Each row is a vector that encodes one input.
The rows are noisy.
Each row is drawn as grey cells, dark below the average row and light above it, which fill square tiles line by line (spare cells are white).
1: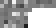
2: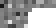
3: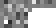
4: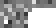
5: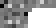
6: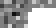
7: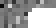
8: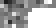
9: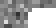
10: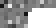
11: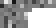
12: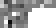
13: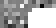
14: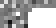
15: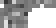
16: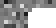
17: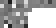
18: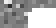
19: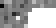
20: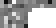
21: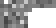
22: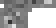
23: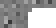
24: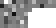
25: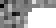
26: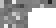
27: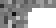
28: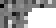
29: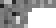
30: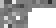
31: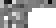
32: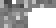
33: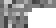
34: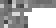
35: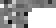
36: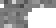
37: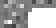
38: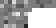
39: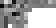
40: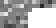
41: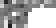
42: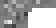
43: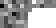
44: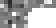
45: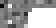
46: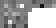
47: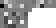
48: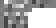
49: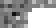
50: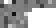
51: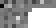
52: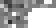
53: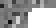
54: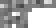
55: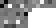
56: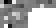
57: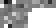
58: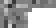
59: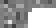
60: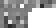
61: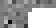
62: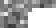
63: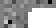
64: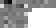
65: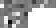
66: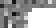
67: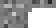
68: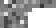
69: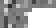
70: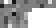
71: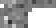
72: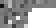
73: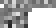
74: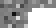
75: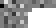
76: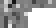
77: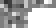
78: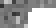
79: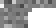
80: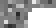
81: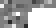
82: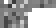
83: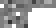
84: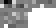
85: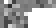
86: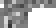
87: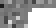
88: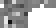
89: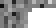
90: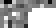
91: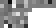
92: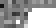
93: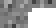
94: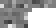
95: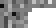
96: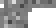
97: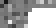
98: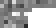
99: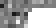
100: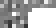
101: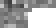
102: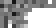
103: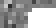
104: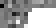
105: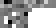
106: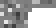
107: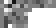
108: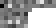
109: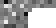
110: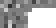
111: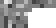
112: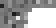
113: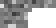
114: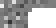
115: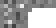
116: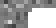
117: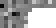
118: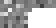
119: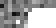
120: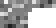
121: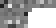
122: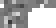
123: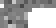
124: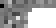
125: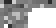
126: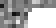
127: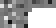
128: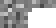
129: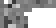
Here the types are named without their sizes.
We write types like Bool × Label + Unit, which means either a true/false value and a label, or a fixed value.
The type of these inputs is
(Bool × Bool × Bool + Line) × Line.
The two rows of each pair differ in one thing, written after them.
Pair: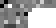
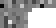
the place on the line
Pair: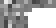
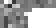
one of the three true/false values
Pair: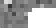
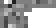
the place on the line
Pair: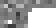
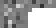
the place on the line
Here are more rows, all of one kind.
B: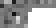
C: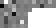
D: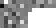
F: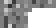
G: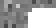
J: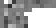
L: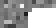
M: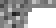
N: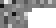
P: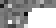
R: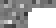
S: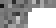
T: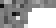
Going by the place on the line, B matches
L, P and R.
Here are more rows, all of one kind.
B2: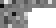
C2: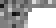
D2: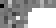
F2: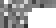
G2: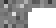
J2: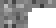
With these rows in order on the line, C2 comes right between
D2 and J2.
